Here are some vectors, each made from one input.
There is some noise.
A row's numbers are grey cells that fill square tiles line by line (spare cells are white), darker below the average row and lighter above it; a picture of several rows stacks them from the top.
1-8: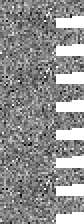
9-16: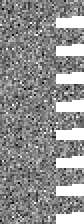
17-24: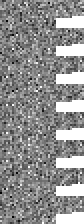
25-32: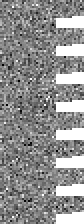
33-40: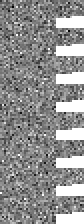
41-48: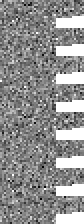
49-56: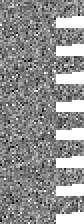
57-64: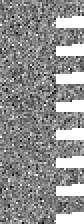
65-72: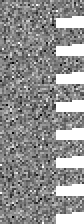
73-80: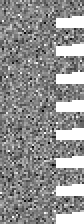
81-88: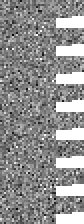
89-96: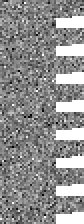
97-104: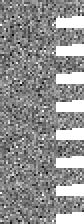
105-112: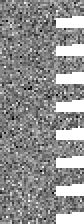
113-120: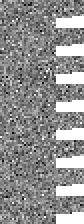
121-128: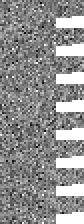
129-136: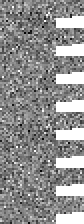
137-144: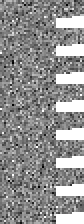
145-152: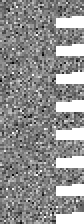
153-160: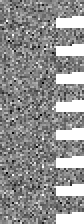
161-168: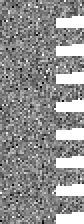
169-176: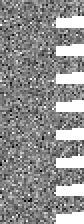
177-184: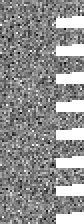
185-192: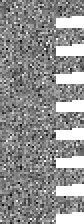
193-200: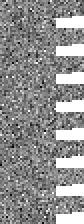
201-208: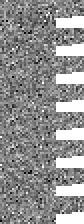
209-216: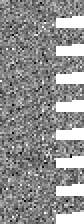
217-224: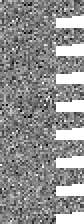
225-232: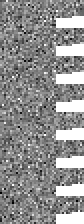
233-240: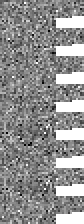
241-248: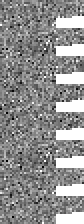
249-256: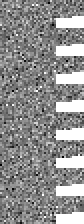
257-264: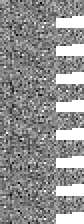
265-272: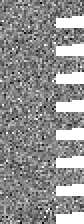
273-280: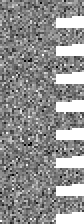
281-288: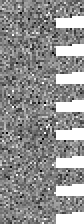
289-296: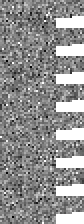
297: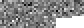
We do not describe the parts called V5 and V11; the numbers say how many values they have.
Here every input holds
either a point on a 6-point line, or a point on a 7-point line and a value of V5, or three true/false values and a value of V11.
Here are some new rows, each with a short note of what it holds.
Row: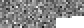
three true/false values and a value of V11
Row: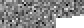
a point on a 6-point line
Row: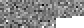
three true/false values and a value of V11
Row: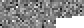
three true/false values and a value of V11
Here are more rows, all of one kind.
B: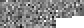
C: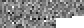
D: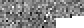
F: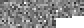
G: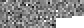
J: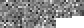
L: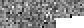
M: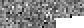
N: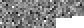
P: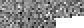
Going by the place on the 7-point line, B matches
C and G.
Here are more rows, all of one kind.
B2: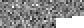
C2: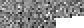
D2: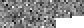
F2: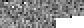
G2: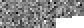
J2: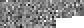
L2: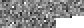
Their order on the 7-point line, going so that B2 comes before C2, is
G2, D2, J2, B2, F2, L2, C2.
